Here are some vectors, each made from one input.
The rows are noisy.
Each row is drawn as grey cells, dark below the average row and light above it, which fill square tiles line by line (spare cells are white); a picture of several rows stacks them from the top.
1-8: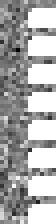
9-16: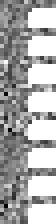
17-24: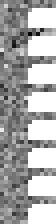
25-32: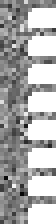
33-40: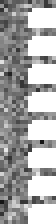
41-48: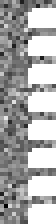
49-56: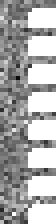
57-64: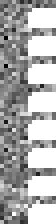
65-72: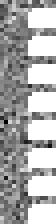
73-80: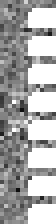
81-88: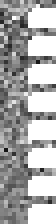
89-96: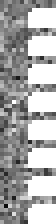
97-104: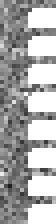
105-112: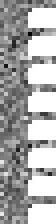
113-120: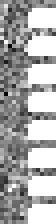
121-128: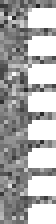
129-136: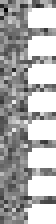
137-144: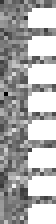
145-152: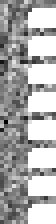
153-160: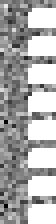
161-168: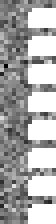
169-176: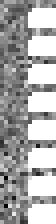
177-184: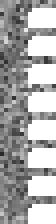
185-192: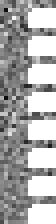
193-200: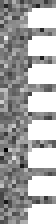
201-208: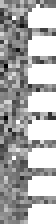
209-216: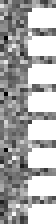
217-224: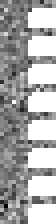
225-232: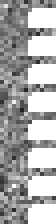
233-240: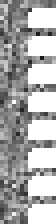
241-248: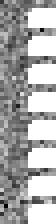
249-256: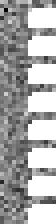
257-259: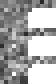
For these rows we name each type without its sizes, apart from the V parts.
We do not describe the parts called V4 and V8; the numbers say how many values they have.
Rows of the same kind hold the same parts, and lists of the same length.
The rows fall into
5 kinds.
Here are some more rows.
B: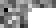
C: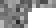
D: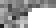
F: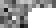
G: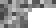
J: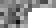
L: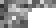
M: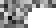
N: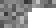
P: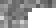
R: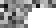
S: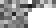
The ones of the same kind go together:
B, F
C, J
D, N, P
G, L, S
M, R

